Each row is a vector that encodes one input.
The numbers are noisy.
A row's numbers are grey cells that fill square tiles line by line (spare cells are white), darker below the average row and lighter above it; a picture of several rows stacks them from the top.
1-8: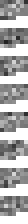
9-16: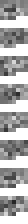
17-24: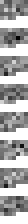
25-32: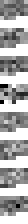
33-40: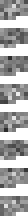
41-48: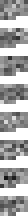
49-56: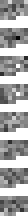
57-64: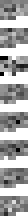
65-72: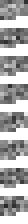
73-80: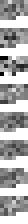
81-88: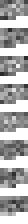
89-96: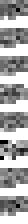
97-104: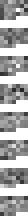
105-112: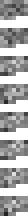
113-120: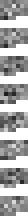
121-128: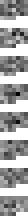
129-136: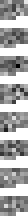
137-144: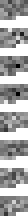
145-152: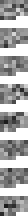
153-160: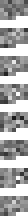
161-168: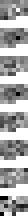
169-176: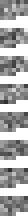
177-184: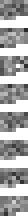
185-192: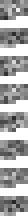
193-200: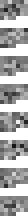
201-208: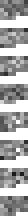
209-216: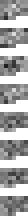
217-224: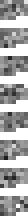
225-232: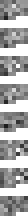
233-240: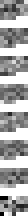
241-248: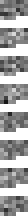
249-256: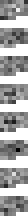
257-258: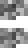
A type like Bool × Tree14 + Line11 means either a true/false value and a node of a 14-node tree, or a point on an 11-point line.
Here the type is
List2(Circle13).
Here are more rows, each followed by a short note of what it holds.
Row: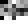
the empty list
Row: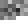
a list of two items
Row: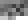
a list of two items
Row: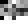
the empty list
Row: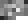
a list of one item
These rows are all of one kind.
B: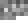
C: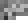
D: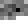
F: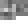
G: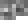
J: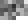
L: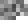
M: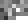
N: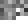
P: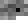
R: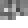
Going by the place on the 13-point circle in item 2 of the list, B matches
C, J, N and R.
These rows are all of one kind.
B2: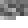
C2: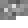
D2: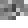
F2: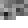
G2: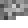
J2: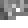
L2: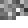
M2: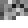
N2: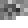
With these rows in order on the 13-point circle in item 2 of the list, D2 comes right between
F2 and L2.
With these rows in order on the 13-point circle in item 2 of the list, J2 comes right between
C2 and G2.
